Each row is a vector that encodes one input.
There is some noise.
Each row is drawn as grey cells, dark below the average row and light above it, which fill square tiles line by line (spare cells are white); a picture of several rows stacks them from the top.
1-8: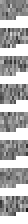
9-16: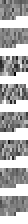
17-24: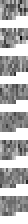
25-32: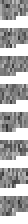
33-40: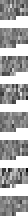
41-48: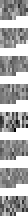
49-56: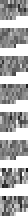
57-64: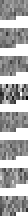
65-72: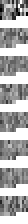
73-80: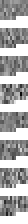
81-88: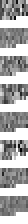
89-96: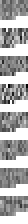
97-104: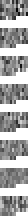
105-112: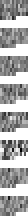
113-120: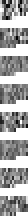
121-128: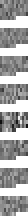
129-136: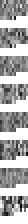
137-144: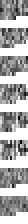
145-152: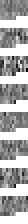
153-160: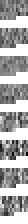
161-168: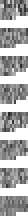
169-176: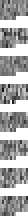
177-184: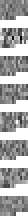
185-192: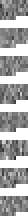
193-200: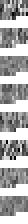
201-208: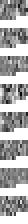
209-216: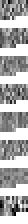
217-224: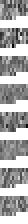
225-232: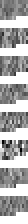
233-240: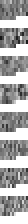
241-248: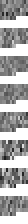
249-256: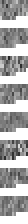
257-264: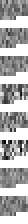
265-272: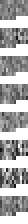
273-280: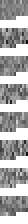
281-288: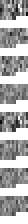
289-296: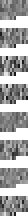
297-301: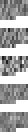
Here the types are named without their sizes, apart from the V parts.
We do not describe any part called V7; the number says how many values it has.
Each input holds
a point on a circle, together with either a point on a circle, or a value of V7.
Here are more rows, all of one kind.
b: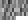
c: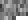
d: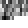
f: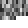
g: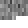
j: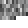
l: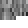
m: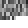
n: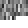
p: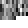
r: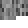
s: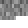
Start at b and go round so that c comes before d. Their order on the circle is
b, f, c, r, g, p, d, m, l, n, s, j.
